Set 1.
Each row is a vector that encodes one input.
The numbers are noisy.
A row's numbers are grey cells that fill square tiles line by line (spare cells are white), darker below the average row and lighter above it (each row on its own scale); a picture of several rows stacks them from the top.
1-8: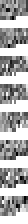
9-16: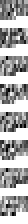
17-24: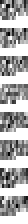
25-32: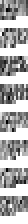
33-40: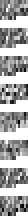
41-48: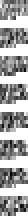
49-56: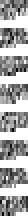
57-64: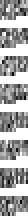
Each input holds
a point on a 13-point line.
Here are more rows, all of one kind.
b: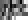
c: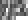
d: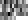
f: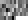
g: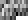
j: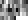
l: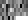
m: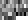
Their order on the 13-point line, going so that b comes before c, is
d, b, c, m, g, f, j, l.
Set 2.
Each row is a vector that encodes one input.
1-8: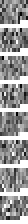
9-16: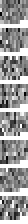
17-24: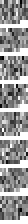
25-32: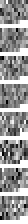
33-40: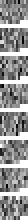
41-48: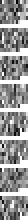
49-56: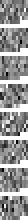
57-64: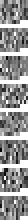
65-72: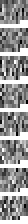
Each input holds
one of 12 labels.
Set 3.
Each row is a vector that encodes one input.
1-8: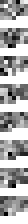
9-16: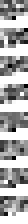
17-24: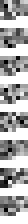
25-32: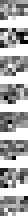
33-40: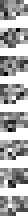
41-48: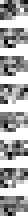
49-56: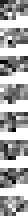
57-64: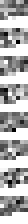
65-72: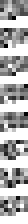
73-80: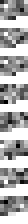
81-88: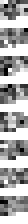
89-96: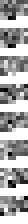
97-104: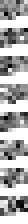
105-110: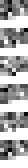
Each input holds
four true/false values.
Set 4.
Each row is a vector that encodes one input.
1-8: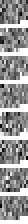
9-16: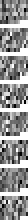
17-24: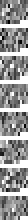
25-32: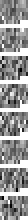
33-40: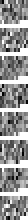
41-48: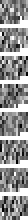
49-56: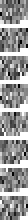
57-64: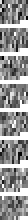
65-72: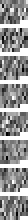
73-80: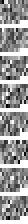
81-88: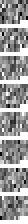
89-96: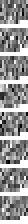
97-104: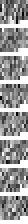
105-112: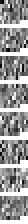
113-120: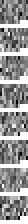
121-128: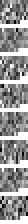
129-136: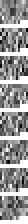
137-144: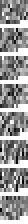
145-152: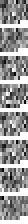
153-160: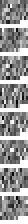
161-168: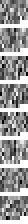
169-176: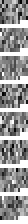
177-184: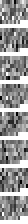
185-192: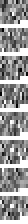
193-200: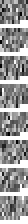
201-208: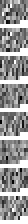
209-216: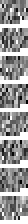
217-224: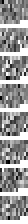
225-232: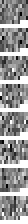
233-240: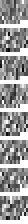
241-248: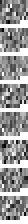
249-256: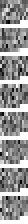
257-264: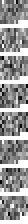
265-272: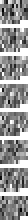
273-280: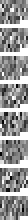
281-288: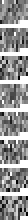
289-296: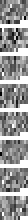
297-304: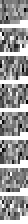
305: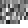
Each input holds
one of 12 labels.
